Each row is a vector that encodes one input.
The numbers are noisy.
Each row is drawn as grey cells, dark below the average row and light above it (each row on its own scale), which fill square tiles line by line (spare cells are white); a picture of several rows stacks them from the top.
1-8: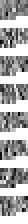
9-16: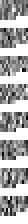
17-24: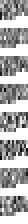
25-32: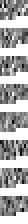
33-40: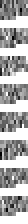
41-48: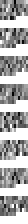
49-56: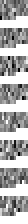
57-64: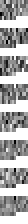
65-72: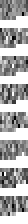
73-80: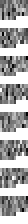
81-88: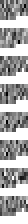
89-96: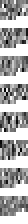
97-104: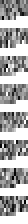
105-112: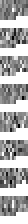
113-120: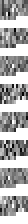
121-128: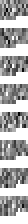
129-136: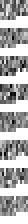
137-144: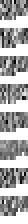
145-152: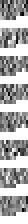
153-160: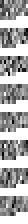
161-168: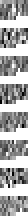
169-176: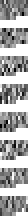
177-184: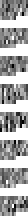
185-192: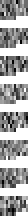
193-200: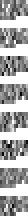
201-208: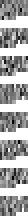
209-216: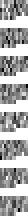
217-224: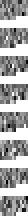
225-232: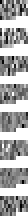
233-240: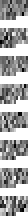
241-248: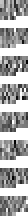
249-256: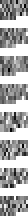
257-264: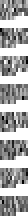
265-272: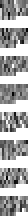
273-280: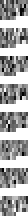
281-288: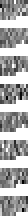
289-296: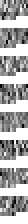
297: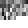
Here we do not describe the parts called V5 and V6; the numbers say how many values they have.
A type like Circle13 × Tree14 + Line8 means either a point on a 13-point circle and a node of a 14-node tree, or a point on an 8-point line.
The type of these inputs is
(Bool × Bool × Bool + V5) × V6 + Label7.
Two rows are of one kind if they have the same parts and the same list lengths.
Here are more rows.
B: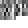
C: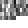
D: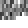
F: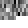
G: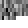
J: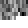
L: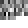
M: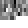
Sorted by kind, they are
B, D, G, L
C, F, M
J

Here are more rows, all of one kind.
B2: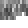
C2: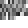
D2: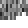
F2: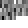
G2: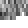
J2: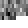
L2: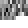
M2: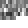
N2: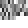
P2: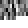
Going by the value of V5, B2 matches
C2, J2, L2 and P2.
